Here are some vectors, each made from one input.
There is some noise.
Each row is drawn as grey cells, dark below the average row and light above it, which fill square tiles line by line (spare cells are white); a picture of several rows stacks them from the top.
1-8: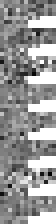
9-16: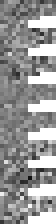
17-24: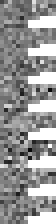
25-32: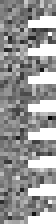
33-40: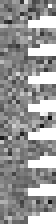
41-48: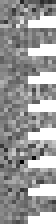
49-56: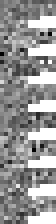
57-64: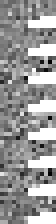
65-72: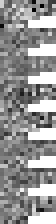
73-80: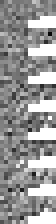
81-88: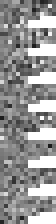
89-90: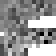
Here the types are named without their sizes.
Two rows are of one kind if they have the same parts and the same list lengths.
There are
2 kinds of row.
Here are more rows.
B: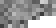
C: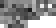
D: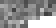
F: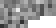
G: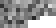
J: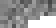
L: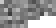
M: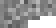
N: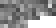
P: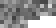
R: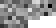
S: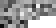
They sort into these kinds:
B, F, G, L, S
C, D, J, M, N, P, R

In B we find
a point on a circle.
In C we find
a label.
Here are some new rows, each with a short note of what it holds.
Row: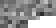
a point on a circle
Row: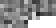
a point on a circle
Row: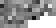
a point on a circle
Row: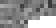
a label
